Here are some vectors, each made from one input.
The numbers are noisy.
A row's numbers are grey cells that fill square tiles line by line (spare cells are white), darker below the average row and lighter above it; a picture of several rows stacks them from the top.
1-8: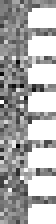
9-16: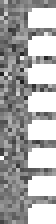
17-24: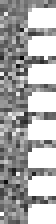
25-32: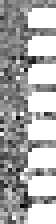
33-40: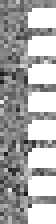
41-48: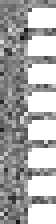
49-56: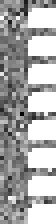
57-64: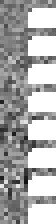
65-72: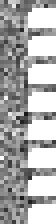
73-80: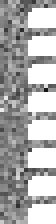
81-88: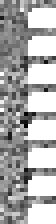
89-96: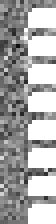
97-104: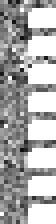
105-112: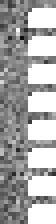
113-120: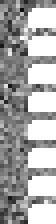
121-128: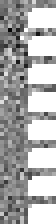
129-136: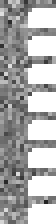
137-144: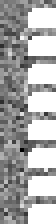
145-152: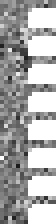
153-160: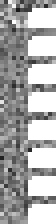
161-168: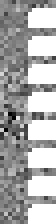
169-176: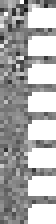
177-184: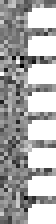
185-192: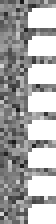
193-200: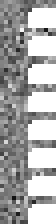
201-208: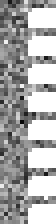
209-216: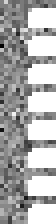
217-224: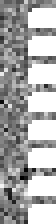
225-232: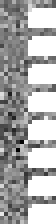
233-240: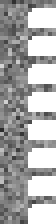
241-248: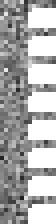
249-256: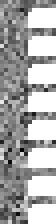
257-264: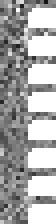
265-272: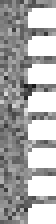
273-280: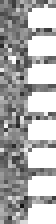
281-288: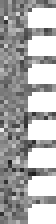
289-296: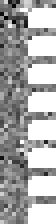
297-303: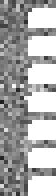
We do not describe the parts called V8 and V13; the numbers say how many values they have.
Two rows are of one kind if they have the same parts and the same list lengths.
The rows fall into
2 kinds.
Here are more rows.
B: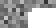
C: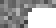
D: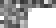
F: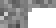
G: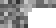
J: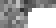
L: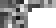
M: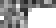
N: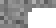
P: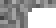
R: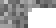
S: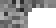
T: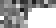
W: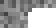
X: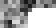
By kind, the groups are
B, C, J, L, N, P, S, W, X
D, F, G, M, R, T

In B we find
a node of a 14-node tree and a value of V13.
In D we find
a true/false value and a value of V8.
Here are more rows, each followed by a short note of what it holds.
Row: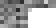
a true/false value and a value of V8
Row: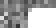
a true/false value and a value of V8
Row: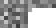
a true/false value and a value of V8
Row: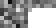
a true/false value and a value of V8
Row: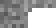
a node of a 14-node tree and a value of V13
